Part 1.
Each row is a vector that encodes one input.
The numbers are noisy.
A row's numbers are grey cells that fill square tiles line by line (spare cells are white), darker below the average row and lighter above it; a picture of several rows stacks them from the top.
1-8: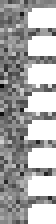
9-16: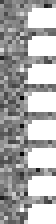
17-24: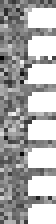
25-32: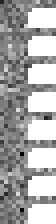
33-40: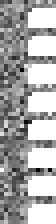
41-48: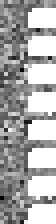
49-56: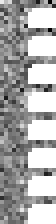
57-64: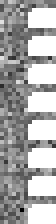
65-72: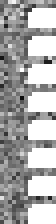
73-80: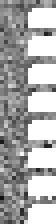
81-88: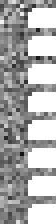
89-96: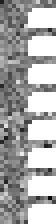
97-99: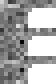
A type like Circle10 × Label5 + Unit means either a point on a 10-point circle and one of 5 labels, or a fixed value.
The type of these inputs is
Line3 × Line4 + Line6.
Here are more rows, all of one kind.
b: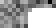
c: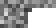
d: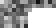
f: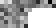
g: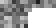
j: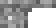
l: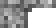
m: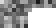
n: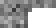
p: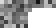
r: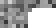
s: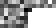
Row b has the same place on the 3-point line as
f and r.
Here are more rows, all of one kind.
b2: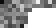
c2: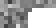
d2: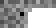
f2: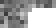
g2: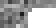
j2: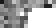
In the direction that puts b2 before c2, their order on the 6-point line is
j2, f2, b2, d2, g2, c2.
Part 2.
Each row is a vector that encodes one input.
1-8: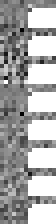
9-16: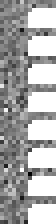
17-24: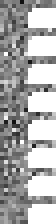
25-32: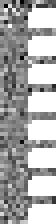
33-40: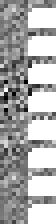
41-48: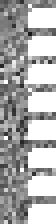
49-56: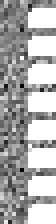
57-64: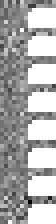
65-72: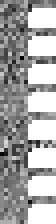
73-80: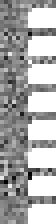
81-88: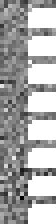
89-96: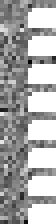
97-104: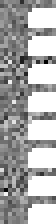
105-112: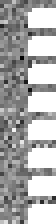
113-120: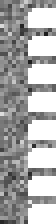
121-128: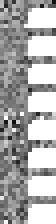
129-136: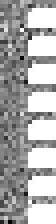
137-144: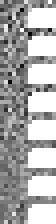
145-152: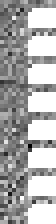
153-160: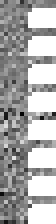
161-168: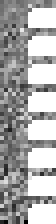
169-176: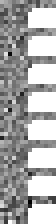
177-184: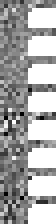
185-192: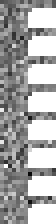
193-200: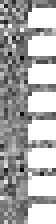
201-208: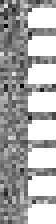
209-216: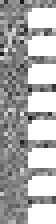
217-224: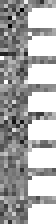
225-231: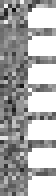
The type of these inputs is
Bool × Bool × Bool × Bool + Label5.
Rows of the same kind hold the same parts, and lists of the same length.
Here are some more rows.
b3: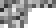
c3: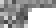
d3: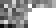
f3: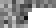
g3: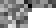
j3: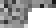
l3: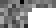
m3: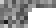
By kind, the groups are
b3, d3, g3, j3, l3
c3, f3, m3

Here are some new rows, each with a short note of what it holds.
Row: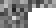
one of 5 labels
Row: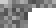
one of 5 labels
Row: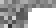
one of 5 labels
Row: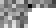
four true/false values
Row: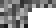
four true/false values
